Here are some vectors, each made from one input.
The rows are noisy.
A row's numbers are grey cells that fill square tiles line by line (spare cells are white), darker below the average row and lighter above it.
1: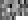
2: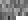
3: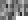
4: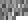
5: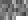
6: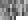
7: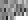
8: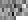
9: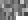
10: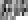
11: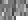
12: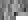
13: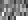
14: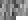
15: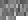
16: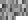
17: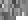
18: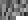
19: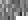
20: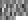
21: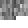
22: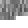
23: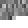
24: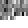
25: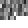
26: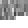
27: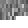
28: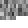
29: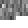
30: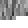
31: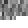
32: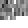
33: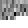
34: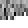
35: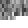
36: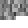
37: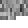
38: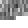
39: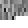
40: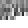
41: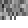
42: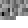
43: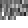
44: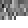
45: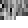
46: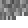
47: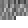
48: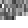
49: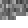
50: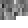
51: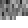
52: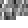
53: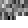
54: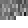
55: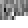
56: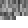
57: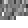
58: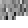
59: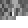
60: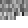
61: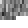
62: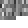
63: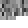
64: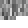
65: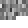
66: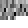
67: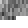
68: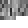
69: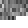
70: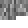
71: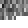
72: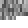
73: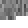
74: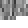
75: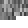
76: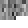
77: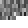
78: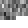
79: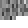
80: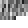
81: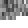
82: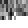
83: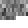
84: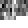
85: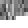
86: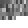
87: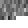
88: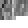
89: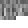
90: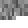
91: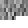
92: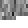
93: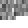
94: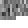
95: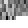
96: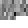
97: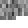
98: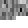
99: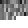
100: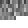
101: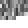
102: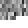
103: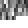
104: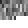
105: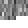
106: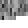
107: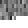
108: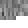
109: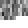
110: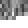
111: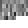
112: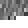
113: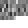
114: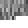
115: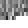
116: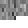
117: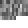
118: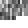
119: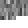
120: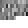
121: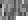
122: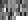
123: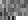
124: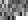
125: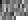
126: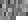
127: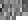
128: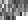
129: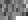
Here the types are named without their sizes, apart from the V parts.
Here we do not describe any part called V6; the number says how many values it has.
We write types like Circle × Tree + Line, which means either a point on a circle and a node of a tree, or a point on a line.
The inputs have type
Line × (Line + V6).
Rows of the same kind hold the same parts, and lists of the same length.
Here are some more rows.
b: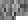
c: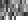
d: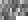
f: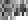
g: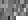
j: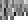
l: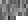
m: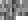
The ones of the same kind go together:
b, f, j
c, d, g, l, m

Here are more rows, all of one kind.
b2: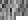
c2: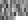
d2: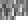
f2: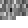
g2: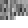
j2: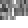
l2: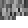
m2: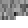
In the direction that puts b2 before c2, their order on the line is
f2, b2, c2, l2, d2, m2, g2, j2.
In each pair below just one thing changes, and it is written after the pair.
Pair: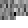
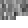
the place on the line
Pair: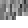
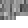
the place on the line
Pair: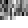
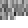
the place on the line
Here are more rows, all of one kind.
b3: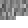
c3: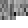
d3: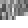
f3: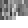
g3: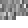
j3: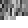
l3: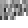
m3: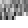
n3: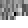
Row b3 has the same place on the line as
c3 and g3.
